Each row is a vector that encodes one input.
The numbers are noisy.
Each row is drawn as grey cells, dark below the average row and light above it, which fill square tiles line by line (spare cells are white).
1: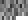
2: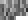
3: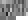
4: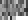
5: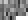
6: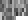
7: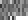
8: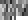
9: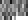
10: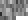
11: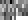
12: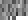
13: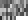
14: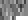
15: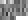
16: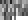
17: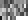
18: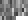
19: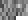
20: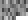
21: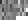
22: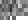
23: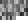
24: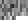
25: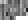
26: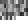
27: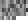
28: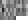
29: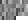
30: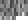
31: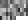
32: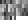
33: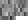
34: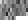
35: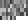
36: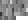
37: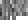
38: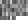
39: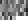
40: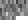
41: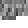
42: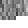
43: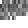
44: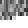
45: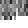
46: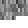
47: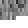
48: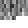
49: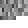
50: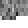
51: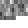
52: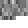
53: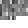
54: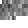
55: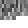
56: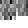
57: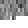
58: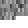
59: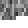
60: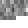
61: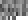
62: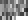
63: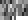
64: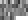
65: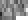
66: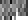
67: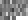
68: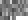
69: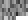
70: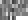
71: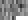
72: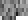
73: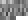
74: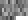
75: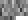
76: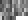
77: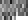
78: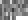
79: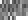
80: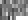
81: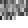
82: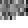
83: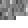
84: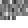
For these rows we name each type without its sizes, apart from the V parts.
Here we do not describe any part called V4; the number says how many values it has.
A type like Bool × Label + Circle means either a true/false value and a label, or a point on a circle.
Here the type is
(Circle + Unit) × V4 + Line.
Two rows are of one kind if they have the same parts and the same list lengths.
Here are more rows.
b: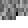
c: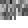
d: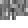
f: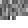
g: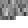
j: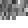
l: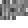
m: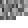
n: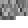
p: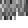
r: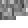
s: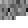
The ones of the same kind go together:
b, j, m, s
c, p
d, f, g, l, n, r

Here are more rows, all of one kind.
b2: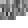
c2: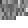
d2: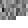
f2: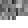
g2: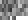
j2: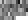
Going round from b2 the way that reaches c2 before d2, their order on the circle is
b2, j2, g2, c2, f2, d2.
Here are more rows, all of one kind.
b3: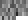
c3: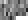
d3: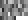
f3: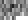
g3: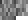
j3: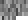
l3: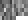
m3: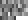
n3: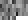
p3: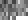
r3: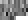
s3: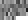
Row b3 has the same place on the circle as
g3, j3 and n3.
